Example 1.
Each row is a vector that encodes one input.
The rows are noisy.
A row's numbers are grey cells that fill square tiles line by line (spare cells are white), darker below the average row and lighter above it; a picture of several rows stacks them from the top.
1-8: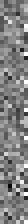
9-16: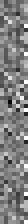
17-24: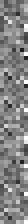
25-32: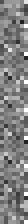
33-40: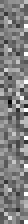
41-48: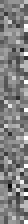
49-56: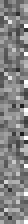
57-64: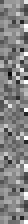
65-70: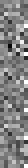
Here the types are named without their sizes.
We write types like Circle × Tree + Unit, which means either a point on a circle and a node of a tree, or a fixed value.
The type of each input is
Circle + Unit.
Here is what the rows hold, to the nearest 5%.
About 90% of them hold a point on a circle. The rest hold a fixed value.
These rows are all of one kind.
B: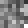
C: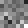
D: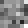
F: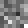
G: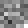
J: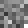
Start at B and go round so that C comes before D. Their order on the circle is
B, C, G, D, J, F.
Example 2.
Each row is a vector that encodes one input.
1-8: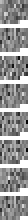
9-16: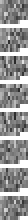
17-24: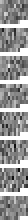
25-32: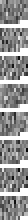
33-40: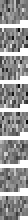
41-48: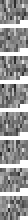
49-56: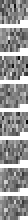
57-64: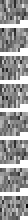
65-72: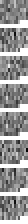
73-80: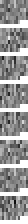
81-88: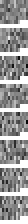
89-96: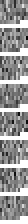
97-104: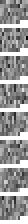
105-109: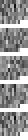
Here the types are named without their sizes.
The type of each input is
Line.
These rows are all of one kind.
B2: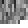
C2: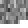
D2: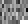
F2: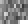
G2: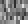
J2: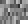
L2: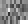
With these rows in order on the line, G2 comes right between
B2 and J2.
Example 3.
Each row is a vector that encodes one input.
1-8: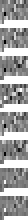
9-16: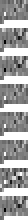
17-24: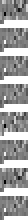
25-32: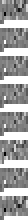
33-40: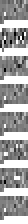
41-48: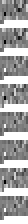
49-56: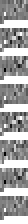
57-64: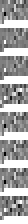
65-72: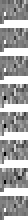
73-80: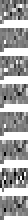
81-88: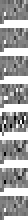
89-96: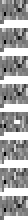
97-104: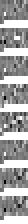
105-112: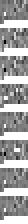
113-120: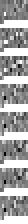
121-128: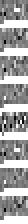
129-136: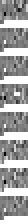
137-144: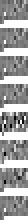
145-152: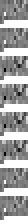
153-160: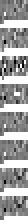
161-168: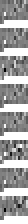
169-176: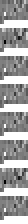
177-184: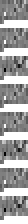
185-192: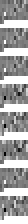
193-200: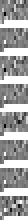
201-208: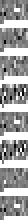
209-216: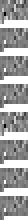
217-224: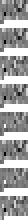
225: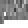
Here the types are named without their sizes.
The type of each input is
Circle + Unit.
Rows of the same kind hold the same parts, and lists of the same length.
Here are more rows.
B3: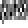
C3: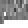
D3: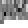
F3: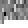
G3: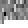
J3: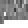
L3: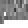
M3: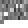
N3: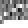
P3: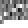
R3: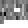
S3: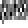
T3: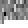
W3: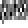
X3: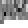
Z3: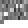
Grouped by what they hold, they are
B3, S3, W3
C3, D3, F3, G3, J3, L3, M3, N3, P3, R3, T3, X3, Z3

